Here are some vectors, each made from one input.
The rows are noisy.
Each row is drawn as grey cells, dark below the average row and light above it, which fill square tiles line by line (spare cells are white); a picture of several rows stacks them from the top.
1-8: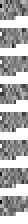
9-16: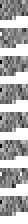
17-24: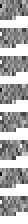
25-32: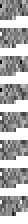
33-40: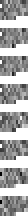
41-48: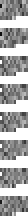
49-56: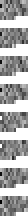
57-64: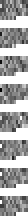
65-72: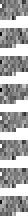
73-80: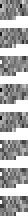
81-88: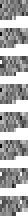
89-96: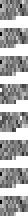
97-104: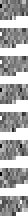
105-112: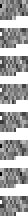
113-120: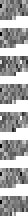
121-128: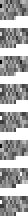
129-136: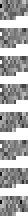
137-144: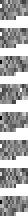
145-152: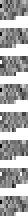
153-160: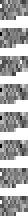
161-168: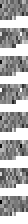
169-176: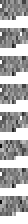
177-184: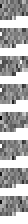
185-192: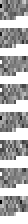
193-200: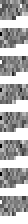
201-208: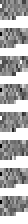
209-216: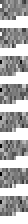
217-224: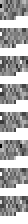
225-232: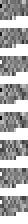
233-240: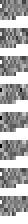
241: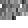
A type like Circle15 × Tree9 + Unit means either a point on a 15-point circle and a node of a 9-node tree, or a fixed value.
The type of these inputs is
Bool × Circle9.
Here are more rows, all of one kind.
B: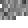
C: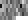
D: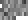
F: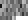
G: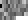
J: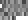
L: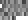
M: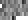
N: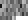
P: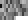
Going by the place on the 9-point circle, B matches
C and D.
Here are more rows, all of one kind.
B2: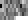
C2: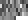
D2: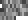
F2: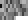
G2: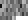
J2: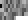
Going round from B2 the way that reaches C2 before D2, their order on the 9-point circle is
B2, F2, J2, C2, D2, G2.
